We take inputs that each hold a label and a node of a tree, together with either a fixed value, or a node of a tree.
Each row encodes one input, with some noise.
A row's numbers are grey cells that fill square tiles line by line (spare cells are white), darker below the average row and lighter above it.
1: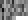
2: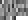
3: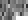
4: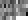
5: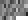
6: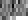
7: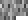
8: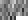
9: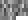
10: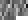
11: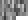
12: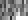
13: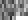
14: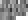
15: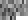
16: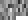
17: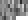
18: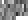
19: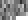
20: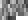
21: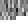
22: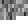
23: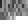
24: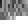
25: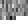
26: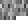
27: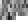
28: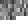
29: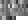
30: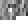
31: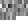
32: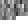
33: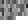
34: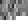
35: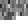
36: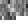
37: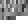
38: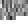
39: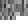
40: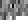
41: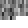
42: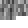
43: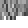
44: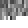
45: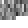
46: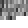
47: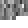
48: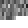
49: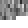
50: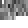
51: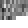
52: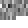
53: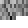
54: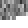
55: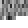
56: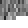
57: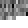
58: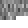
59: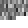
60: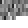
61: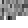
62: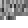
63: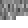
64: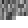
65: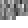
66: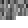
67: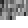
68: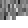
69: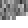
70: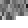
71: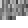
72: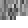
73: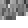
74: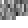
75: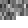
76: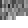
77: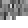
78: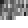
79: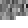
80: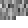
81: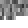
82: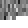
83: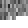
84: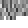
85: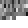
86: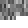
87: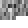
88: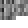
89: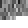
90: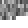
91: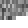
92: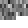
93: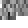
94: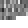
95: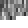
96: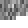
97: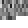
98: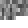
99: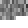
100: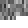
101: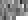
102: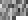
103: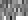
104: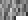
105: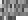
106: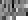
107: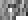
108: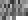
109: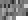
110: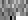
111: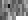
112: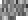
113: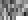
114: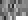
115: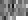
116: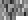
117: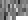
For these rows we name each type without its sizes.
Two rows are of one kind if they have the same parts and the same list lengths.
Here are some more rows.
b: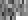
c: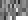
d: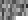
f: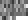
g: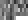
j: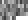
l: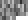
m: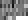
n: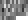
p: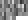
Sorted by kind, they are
b, d, g, n
c, f, j, l, m, p

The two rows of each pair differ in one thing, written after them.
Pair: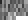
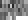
the label
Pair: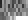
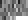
the node of the tree
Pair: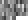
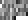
the node of the tree
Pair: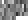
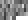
the label
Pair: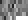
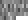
the node of the tree
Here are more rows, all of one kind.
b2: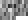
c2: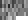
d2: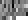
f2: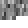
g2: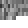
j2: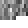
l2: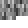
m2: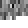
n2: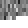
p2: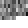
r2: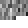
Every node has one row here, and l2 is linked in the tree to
f2.
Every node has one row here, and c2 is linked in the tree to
n2.
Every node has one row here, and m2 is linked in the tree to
n2.
